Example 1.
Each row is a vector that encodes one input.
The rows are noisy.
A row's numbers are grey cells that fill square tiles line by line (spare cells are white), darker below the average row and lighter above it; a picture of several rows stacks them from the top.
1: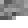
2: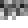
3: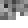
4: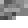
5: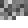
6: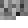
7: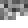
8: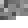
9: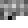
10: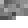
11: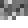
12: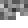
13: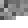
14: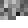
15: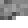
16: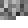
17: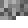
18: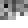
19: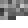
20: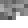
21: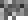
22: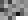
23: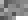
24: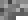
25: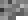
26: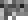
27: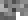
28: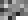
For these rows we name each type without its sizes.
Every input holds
a point on a line.
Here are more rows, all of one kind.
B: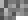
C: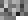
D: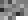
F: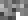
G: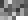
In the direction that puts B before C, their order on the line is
F, B, D, C, G.
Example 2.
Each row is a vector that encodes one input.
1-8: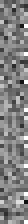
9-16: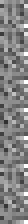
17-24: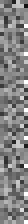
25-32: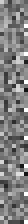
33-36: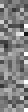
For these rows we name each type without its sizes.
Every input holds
a point on a circle.
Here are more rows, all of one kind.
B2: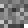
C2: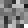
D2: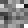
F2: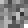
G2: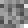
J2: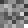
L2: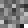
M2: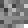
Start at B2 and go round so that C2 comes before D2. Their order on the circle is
B2, L2, C2, D2, J2, M2, G2, F2.
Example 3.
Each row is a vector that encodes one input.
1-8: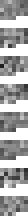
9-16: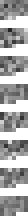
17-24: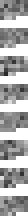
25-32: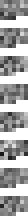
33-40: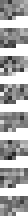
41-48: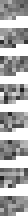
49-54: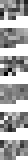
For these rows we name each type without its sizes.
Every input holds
a point on a line.
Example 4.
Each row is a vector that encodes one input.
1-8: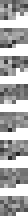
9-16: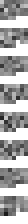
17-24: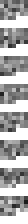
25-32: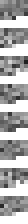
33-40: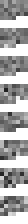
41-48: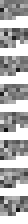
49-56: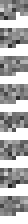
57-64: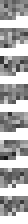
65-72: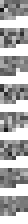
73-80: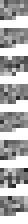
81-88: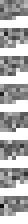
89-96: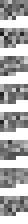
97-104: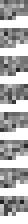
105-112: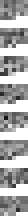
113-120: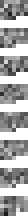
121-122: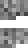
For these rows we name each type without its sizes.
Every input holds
a point on a line.
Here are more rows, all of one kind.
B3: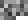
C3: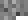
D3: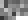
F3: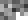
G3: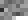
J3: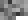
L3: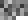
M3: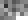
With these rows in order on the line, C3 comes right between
B3 and J3.
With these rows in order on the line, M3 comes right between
D3 and F3.
